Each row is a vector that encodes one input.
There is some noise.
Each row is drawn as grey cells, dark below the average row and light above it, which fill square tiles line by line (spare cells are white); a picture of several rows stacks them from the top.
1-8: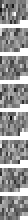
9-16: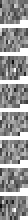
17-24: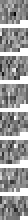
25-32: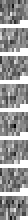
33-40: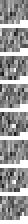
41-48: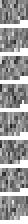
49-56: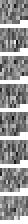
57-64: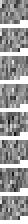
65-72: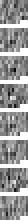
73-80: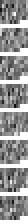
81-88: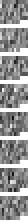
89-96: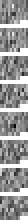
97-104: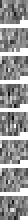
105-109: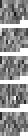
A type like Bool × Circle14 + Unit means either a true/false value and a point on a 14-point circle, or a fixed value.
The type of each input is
Bool × (Circle6 + Unit) × Label9.
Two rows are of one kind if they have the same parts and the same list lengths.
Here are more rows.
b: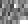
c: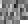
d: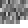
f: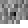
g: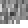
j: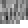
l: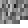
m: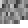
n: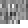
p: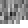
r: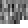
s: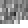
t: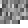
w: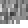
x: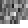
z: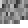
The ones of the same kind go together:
b, d, r, x
c, f, g, j, l, m, n, p, s, t, w, z

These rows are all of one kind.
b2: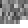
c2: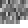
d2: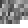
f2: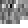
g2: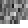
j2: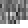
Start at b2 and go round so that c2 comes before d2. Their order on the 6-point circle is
b2, j2, c2, g2, f2, d2.
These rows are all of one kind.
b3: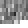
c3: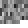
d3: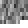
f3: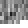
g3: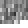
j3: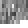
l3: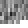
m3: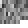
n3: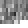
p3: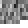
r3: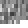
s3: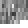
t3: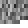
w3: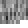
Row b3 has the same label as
d3, g3 and n3.
